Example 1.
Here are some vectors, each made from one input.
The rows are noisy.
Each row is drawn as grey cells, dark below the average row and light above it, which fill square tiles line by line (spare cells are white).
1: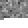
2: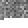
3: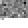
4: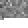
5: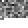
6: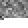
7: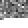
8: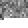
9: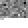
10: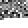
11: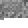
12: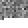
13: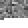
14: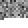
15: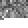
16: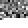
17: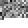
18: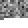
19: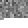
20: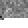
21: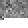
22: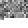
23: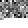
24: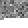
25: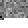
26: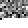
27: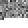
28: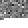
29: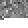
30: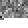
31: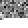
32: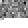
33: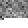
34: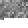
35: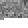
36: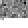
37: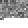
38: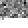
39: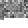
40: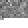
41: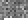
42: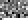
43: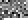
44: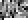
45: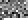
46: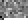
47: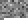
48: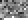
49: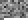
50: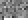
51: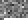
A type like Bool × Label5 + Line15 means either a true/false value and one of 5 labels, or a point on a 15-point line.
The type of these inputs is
Tree9 + Unit.
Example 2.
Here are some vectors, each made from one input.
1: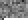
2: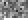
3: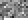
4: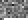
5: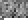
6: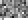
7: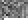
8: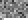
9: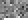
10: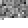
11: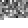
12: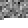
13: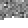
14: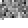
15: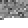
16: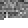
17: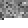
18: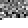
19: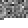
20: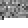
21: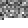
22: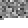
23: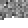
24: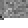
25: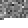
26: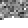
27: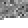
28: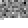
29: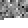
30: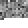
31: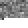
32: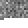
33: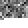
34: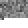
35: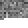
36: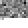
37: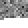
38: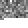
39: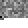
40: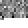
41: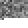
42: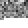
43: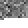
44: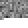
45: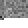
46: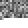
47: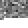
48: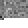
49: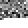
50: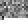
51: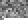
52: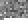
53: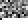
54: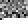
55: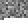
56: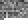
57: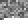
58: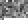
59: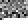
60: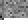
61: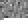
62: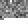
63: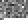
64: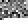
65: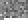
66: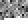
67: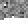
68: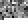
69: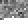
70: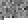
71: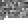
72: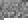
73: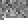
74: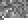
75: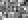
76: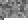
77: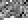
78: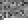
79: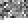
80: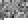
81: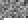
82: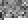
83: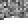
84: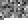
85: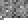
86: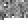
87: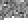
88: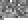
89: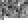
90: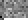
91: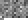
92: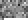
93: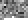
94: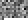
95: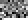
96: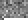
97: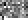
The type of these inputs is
Tree16 + Unit.
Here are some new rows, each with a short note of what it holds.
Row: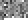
a node of a 16-node tree
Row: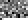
a fixed value
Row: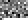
a fixed value
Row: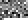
a fixed value
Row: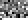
a fixed value
